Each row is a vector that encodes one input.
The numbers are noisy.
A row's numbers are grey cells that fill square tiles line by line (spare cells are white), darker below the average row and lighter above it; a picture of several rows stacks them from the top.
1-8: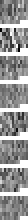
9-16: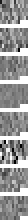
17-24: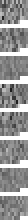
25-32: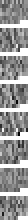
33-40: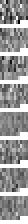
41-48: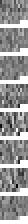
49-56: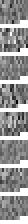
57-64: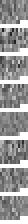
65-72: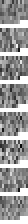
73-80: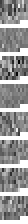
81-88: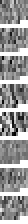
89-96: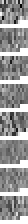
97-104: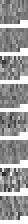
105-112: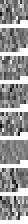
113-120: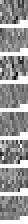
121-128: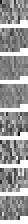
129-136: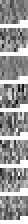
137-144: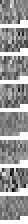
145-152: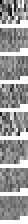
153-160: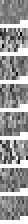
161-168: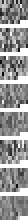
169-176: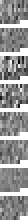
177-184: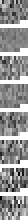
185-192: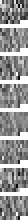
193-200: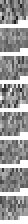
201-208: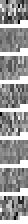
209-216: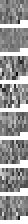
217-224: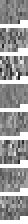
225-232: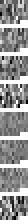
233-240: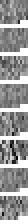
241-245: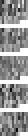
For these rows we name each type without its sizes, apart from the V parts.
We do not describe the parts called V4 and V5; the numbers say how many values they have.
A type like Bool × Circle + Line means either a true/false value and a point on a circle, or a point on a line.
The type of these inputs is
(Label × V4 + V5) × Line × Tree.
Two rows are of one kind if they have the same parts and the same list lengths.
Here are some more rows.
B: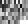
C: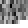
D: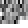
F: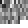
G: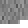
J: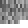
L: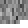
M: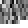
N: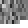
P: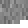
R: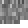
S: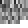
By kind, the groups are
B, J, L, M, P
C, D, F, G, N, R, S

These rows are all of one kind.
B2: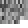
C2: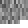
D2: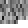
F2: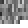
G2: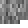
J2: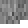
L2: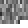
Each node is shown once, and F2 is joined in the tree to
J2 and L2.
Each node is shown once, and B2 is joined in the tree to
G2.
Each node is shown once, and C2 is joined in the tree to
D2 and L2.
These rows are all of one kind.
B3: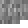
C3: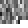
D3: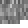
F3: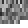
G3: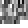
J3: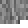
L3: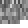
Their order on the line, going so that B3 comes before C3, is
D3, B3, F3, J3, C3, L3, G3.
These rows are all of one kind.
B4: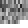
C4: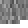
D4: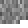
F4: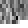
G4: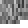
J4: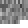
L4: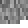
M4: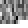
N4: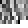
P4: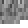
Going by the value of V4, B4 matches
J4 and P4.
